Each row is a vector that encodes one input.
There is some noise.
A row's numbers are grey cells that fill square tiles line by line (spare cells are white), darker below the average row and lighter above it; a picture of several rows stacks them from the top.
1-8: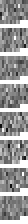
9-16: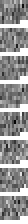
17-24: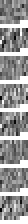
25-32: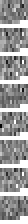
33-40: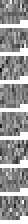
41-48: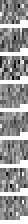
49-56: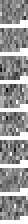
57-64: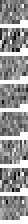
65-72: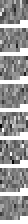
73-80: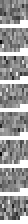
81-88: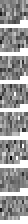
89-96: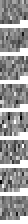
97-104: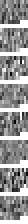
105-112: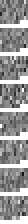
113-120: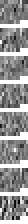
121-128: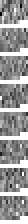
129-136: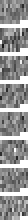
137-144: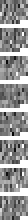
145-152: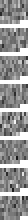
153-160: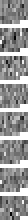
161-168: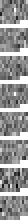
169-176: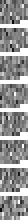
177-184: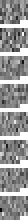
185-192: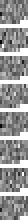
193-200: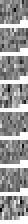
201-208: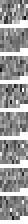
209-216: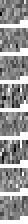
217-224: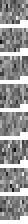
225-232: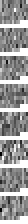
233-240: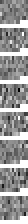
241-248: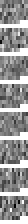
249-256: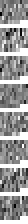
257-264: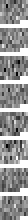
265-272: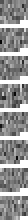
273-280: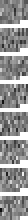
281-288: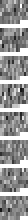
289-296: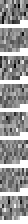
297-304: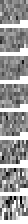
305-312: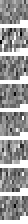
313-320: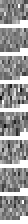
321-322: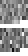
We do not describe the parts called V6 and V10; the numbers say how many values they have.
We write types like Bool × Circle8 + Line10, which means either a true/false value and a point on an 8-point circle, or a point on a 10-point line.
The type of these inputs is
(Bool × Bool × Bool + V10) × V6 + Line8.
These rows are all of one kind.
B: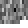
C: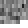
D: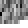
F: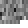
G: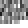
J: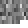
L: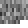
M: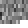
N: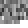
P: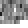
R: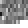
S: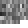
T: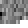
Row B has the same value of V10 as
F, J and M.
